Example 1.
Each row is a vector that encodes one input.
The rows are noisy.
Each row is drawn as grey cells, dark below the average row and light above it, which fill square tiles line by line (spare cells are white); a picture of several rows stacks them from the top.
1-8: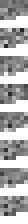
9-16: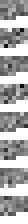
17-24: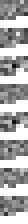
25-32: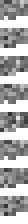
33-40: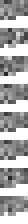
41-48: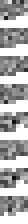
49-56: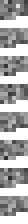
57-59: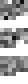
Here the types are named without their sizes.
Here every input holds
a list of points on a line.
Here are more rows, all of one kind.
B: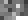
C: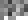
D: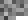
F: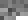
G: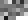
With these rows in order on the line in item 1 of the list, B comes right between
D and F.
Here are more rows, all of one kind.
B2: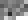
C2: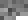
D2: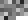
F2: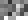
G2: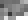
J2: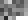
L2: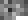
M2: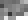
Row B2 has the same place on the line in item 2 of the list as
C2 and J2.
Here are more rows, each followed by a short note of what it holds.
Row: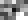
the empty list
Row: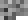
a list of one item
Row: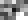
the empty list
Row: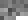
a list of two items
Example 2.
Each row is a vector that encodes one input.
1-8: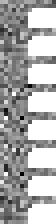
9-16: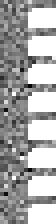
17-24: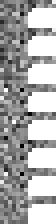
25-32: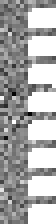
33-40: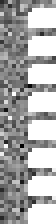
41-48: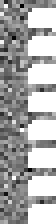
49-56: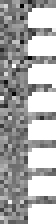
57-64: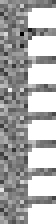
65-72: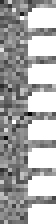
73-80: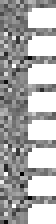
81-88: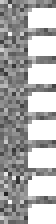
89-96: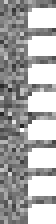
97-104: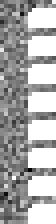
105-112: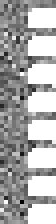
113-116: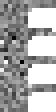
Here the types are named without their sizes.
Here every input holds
either a label, or three true/false values.
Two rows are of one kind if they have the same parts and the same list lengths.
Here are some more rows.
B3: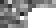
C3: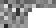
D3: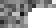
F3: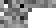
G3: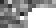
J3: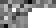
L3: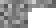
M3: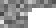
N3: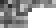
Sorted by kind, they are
B3, C3, D3, F3, G3, J3, N3
L3, M3

